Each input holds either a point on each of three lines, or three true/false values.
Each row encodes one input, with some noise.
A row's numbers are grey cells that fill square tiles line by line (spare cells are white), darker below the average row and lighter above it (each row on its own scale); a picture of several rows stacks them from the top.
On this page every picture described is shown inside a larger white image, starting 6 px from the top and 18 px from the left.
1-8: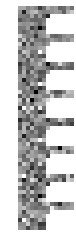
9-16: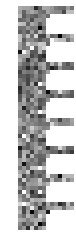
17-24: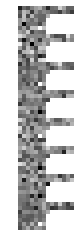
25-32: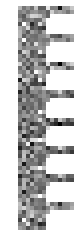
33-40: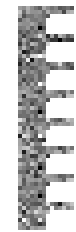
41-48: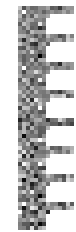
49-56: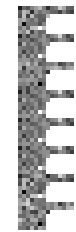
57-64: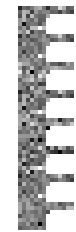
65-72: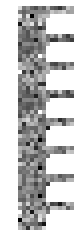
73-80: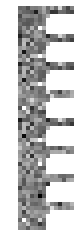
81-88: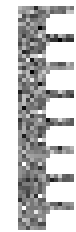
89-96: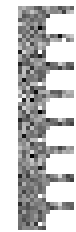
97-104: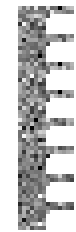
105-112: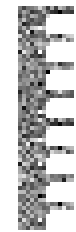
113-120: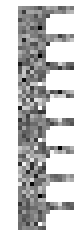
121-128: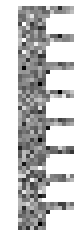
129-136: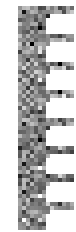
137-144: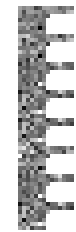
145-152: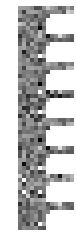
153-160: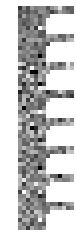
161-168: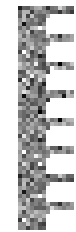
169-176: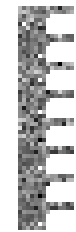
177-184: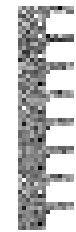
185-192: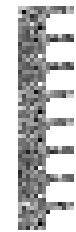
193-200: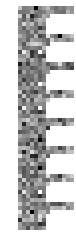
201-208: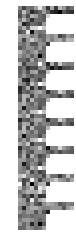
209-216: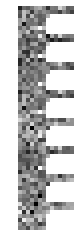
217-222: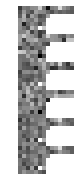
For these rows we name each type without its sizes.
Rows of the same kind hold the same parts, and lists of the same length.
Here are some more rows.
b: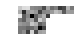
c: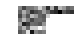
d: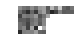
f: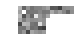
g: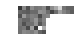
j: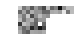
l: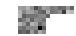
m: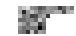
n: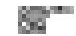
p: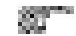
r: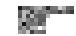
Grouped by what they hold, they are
b, f, j, l, m, n, p
c, d, g, r

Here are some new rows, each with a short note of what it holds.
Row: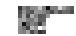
three true/false values
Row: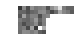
three true/false values
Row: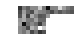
three true/false values
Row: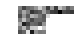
three true/false values
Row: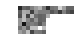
three true/false values
